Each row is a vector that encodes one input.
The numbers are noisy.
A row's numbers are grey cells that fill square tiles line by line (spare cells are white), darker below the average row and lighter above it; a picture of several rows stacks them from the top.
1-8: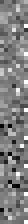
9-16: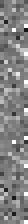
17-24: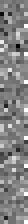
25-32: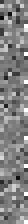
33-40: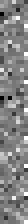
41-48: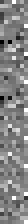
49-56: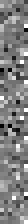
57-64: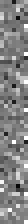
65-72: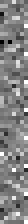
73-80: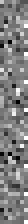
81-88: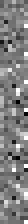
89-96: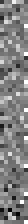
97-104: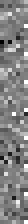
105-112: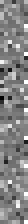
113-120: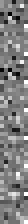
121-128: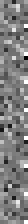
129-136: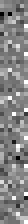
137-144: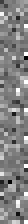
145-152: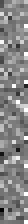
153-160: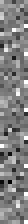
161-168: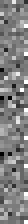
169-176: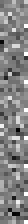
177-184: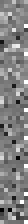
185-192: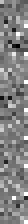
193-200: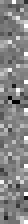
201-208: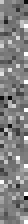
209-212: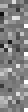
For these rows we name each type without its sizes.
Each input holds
a point on a line, together with either a point on a circle, or a point on a line.
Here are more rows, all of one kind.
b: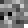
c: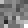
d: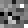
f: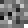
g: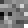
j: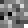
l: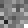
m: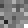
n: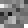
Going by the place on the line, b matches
j, l and m.
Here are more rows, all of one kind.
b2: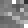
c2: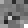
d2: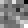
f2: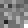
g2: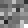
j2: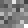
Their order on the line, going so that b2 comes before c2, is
g2, j2, b2, f2, d2, c2.
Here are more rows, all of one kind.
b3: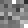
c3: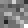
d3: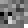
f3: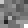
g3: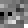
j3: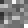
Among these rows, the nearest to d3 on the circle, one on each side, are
f3 and g3.
